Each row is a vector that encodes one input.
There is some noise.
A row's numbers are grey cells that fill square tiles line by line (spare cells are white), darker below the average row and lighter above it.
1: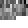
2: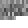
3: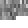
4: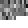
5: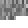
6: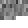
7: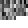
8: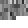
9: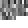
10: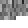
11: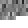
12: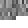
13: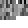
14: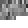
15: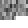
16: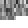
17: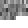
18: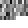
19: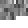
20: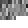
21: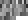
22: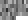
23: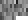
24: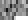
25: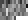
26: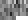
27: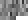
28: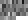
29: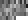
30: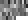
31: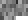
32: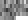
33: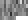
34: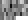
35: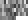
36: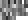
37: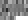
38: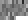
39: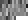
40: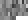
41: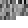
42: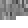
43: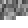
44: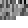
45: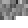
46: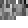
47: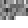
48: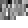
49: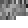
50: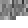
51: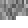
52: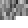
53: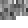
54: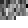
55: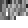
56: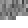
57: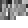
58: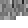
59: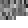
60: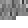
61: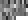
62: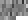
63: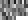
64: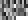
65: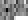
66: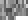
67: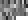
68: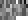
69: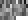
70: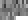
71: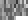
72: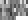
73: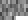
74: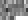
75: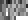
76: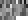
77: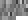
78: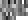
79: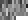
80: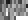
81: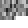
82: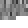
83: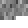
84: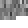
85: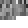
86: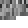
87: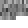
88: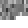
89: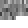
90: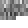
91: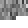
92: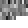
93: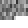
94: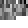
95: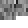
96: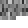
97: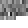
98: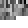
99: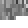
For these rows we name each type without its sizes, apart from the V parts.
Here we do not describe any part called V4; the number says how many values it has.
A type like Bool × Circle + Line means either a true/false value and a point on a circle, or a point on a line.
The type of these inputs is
(Circle + Unit) × V4 + Tree.
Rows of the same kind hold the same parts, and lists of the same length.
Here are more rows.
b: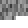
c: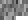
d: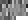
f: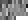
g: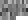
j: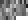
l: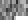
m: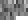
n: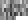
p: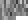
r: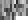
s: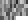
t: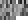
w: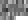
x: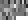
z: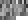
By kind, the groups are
b, c, l, r, s
d, f, j, t, x, z
g, m, n, p, w

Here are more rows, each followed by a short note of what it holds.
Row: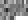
a point on a circle and a value of V4
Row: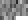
a value of V4
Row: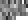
a node of a tree
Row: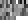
a node of a tree
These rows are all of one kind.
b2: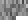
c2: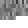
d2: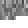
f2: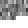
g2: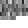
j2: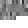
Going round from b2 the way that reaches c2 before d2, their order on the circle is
b2, f2, g2, j2, c2, d2.
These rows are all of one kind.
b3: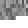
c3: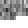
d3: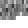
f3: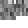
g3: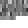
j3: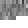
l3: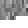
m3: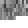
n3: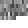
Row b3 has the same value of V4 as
j3, l3 and m3.
